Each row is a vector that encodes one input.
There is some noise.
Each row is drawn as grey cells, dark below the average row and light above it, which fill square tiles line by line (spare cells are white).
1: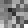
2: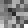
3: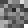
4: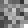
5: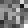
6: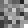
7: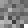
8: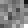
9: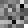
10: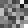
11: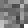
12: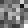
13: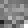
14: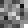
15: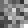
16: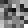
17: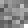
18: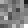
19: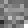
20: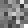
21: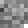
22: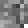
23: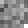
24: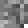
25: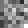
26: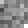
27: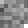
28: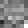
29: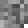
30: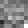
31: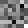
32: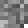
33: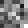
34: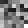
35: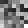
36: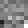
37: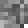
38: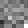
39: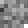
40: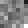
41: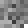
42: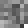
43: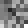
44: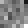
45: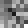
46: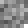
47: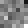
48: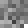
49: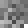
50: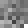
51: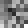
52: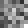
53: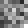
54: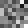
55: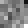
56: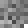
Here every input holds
a point on a 7-point line and a true/false value.
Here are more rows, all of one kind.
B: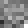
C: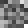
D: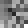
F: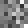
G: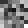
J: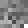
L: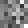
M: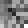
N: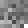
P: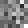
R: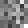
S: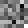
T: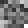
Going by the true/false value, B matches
D, J, M and N.
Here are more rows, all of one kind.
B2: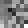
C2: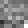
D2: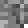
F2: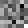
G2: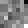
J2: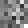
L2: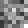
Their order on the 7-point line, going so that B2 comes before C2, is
B2, D2, F2, G2, J2, C2, L2.
